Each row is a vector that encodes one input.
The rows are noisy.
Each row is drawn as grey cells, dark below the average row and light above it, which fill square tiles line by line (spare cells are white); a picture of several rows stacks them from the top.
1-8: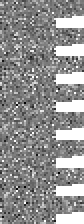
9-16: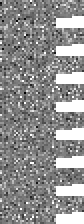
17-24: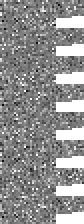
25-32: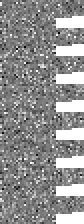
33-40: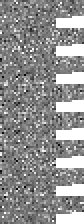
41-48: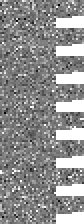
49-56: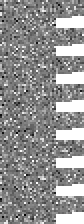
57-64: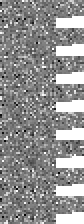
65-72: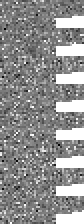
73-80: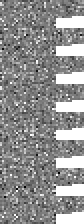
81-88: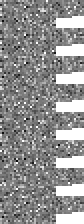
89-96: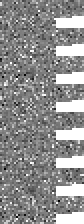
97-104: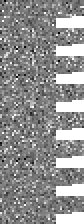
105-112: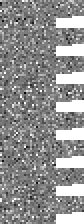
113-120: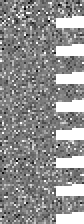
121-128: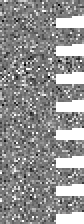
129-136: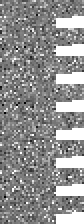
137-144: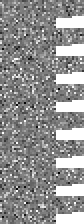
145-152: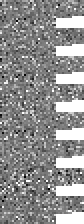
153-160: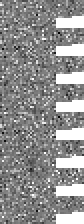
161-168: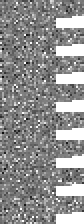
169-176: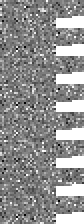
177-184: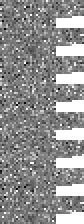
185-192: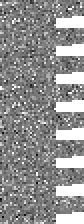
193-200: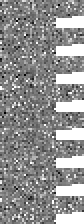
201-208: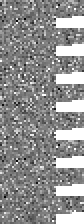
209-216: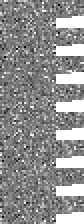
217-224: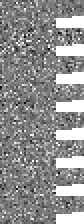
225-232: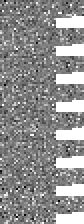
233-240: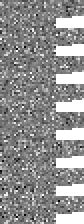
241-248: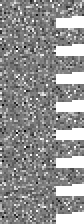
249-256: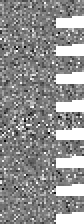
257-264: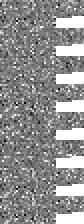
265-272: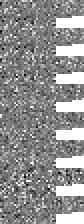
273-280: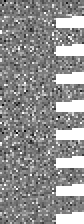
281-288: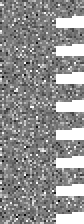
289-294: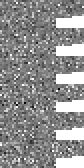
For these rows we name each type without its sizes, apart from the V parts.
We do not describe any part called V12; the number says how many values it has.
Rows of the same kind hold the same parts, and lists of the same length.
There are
6 kinds of row.
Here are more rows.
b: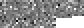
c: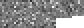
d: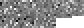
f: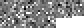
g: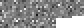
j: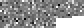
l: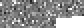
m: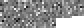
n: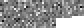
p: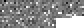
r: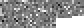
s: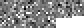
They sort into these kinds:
b, d, j, m, n, r
c
f, s
g
l
p

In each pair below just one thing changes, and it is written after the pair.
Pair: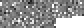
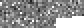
the node of the tree
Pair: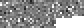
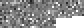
the node of the tree
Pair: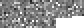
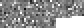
the place on the circle
